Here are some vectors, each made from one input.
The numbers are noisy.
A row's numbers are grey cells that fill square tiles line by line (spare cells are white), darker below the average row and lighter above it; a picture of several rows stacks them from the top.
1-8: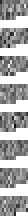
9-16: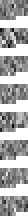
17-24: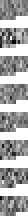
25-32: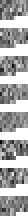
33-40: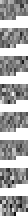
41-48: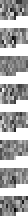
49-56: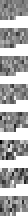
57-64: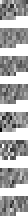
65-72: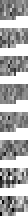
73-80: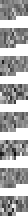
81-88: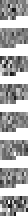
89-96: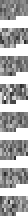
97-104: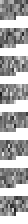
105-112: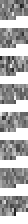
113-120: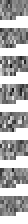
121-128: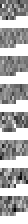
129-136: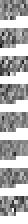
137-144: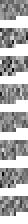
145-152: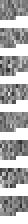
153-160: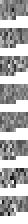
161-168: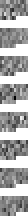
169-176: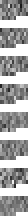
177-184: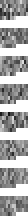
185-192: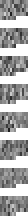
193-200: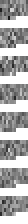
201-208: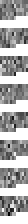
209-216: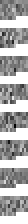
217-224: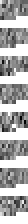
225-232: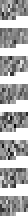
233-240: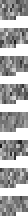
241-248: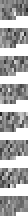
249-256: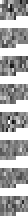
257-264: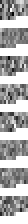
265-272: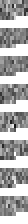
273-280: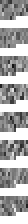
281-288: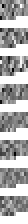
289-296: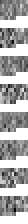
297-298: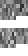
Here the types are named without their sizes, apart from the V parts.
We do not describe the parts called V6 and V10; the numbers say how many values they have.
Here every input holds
a point on a line, together with either a node of a tree, or a value of V6 and a value of V10.
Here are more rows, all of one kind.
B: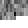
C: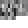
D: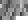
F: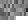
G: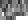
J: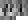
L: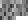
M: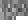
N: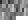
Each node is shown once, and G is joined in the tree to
J and L.
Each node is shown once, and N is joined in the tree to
B and J.
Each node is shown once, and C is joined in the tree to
M.
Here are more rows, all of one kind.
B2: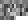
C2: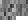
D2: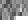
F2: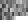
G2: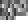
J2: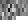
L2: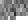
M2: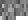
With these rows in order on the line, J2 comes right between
F2 and M2.
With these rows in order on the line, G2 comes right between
C2 and F2.
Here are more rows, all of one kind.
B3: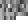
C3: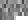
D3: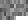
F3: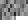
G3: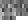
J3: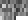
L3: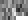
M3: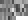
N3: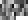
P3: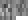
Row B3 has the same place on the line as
F3, N3 and P3.
